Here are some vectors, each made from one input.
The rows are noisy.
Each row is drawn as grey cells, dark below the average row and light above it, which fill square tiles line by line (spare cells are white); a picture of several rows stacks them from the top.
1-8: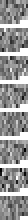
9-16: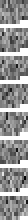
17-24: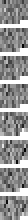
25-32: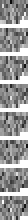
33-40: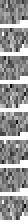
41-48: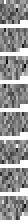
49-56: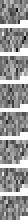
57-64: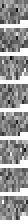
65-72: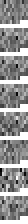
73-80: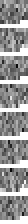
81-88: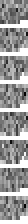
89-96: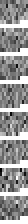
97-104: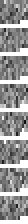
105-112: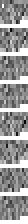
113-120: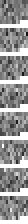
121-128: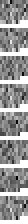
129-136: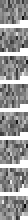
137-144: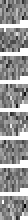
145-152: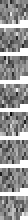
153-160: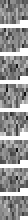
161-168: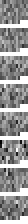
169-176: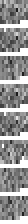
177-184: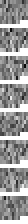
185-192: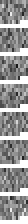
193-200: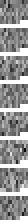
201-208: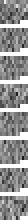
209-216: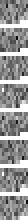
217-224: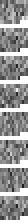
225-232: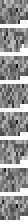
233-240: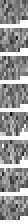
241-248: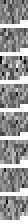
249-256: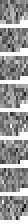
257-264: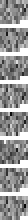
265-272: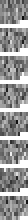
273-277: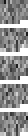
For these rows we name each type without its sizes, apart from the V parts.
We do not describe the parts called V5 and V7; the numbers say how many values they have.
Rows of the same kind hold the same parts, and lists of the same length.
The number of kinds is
5.
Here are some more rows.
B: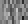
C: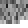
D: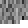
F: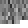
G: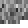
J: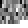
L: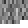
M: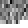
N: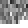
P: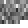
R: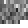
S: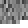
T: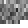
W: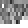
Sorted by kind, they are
B, D, F, L, S
C, M, N
G, P, R, T
J
W

